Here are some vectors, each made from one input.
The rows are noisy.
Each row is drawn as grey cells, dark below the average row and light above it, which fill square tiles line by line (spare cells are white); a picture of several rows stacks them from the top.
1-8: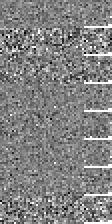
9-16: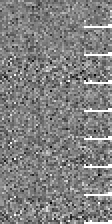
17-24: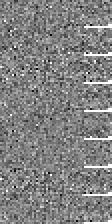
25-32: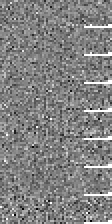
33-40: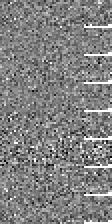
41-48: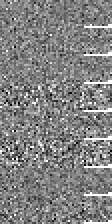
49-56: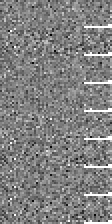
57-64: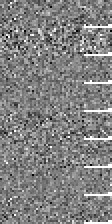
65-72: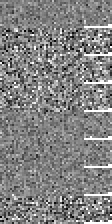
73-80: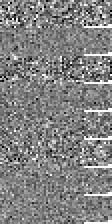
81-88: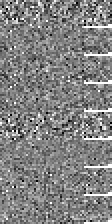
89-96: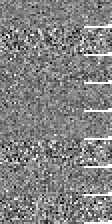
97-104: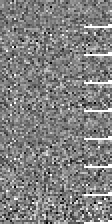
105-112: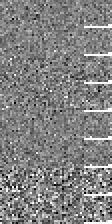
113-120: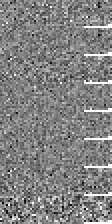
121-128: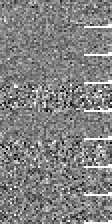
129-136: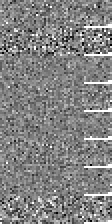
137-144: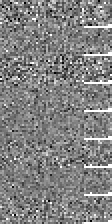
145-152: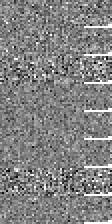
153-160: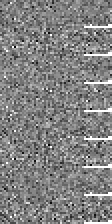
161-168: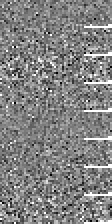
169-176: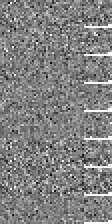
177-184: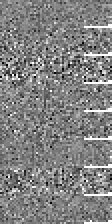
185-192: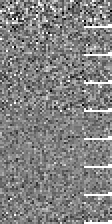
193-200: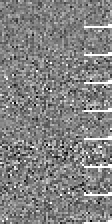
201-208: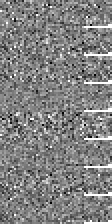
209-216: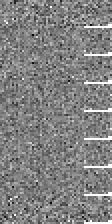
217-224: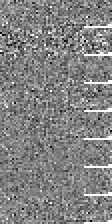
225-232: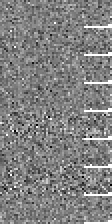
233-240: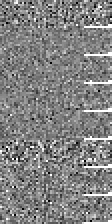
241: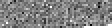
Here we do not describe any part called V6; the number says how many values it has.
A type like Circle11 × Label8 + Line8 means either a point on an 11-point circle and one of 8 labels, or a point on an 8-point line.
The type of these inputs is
((Bool × Bool × Bool × Bool + Unit) × V6 + Tree11) × Line9.
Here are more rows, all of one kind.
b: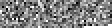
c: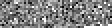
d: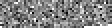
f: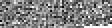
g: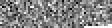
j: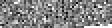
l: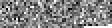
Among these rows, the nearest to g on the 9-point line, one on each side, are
d and l.
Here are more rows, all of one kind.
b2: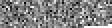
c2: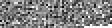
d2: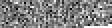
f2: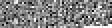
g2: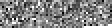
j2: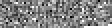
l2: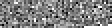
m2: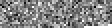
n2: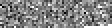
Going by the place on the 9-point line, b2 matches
j2 and n2.
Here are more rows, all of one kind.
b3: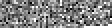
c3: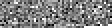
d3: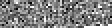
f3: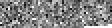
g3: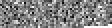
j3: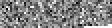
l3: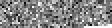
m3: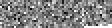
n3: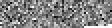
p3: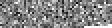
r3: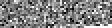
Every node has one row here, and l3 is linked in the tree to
p3.
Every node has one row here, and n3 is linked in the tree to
f3 and m3.
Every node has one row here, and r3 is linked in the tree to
d3 and m3.
